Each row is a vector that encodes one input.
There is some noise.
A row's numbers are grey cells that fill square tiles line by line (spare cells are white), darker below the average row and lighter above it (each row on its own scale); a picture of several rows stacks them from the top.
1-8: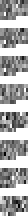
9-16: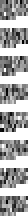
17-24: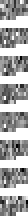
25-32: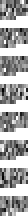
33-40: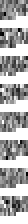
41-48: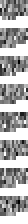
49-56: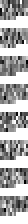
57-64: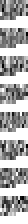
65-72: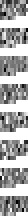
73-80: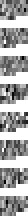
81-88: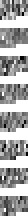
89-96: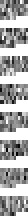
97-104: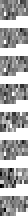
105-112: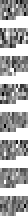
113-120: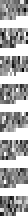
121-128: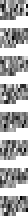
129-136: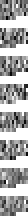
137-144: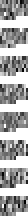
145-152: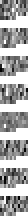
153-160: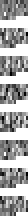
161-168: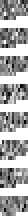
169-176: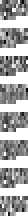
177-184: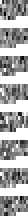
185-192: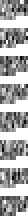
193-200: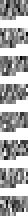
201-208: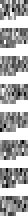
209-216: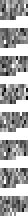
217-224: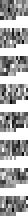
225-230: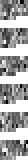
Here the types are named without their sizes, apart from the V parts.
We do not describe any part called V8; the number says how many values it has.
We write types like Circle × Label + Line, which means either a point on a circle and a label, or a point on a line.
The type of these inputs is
Line + List(Circle × V8).
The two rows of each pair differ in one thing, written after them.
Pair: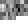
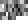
the value of V8 in item 1 of the list
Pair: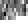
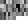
the place on the circle in item 1 of the list
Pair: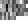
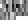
the value of V8 in item 1 of the list
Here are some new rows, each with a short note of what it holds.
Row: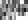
a list of two items
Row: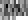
a list of two items
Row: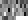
a list of one item
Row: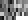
the empty list
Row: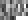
a point on a line
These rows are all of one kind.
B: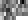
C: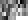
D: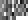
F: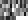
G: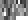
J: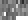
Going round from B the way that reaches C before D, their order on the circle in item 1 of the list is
B, C, J, D, F, G.
